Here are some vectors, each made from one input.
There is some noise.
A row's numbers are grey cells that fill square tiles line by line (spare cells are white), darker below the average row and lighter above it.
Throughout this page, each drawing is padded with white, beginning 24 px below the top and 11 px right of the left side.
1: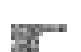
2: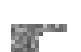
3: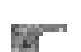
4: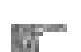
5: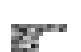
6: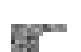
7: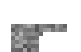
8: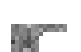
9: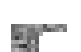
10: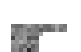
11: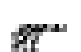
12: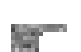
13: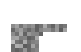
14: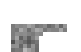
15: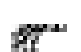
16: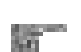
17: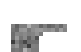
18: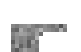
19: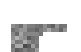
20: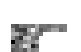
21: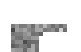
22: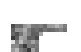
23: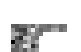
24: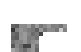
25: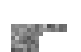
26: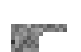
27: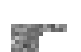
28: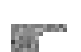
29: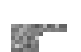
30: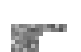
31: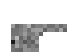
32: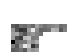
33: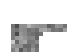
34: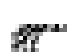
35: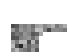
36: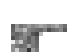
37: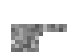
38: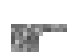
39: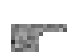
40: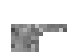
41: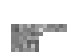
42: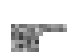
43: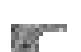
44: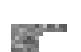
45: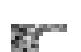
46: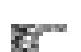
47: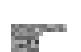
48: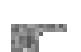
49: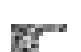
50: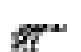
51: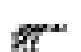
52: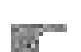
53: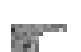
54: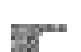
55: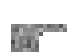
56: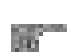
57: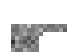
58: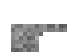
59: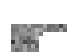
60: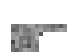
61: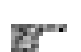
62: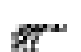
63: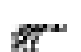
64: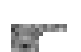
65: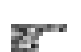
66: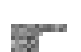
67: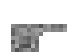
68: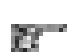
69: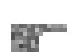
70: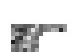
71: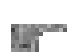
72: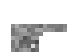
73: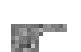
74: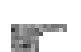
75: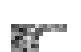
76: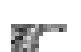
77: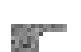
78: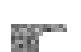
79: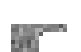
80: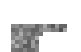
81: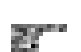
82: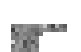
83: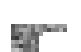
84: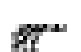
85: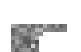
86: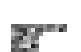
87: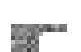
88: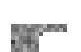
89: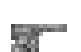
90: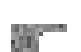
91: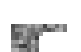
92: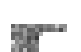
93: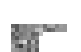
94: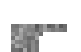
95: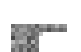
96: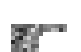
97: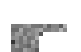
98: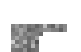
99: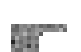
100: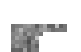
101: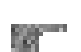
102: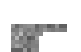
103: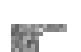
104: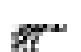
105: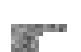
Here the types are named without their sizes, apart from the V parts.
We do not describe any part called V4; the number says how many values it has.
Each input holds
a list of items, each a true/false value and a value of V4.
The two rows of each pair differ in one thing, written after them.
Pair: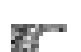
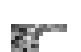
the value of V4 in item 1 of the list
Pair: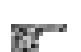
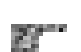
the value of V4 in item 1 of the list
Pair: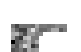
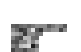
the true/false value in item 1 of the list
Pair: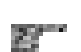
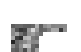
the true/false value in item 1 of the list
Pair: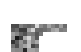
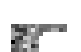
the value of V4 in item 1 of the list
